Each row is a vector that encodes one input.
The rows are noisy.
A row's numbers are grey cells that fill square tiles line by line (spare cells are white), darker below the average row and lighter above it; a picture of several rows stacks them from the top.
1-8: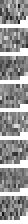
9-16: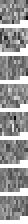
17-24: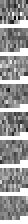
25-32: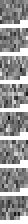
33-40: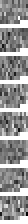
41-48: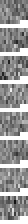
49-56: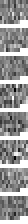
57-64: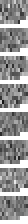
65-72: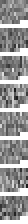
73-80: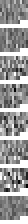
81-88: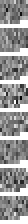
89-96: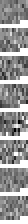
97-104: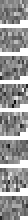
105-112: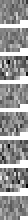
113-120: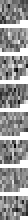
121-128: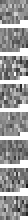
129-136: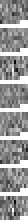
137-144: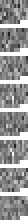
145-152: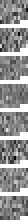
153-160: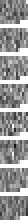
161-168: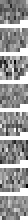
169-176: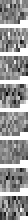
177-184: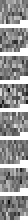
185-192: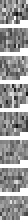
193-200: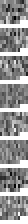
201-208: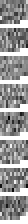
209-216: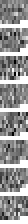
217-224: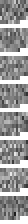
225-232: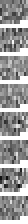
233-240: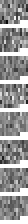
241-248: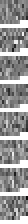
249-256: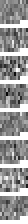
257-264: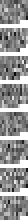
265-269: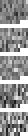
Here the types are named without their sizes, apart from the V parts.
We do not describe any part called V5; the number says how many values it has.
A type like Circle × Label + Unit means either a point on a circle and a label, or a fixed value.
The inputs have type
((Label + Line) × V5 + Tree) × Tree.
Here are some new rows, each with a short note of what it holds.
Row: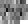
a label, a node of a tree and a value of V5
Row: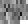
a label, a node of a tree and a value of V5
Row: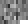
a point on a line, a node of a tree and a value of V5
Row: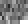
a label, a node of a tree and a value of V5
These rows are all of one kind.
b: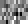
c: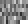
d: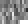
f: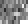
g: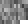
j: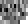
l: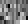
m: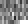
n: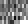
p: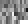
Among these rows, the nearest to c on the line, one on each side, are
g and p.
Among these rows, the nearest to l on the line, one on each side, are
j and m.
